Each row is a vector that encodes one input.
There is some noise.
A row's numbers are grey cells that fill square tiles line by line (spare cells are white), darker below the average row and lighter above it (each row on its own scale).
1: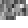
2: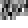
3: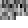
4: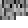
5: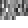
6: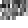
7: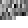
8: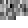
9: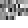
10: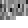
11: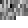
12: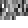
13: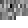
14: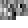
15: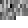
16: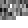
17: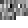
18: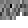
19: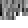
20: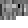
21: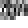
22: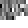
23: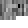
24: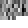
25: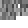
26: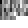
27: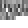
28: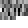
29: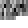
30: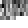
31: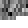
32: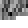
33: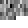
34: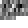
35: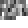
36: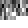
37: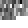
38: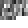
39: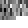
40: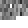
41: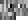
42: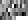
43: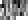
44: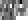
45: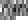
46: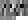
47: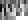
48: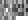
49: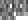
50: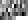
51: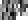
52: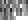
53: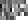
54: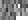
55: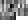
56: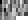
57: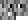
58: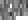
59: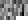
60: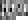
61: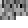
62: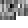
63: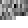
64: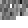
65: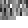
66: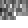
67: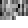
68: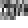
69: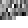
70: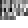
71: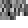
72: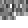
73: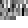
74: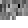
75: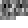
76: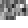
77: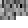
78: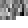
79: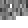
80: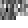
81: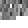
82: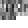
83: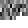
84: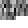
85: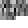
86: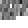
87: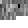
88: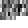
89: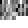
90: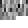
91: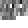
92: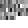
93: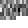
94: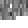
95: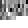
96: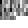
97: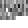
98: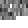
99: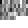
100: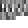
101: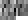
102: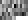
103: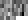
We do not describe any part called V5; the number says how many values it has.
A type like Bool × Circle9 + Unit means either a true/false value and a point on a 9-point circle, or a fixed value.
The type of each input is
List2(Bool × V5).
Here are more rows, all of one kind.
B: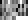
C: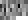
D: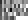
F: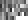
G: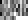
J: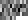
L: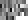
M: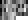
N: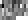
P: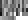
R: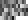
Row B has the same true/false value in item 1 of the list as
C and M.
